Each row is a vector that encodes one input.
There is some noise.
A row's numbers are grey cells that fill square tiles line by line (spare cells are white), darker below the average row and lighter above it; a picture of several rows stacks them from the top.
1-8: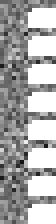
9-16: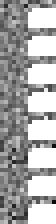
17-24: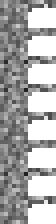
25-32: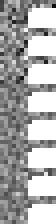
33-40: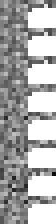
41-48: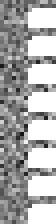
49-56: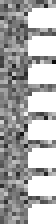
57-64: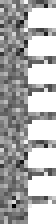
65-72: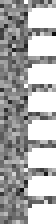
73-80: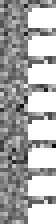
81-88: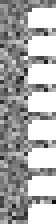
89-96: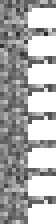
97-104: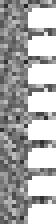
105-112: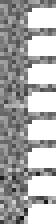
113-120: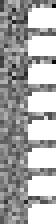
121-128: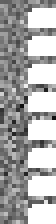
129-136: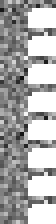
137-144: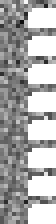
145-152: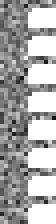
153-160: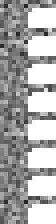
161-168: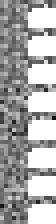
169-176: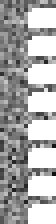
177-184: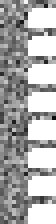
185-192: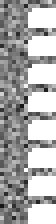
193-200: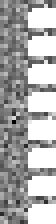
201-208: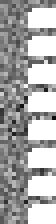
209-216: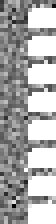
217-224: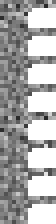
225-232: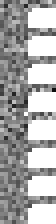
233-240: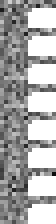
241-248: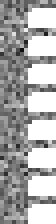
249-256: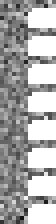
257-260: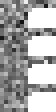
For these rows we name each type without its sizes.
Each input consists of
a point on a circle.
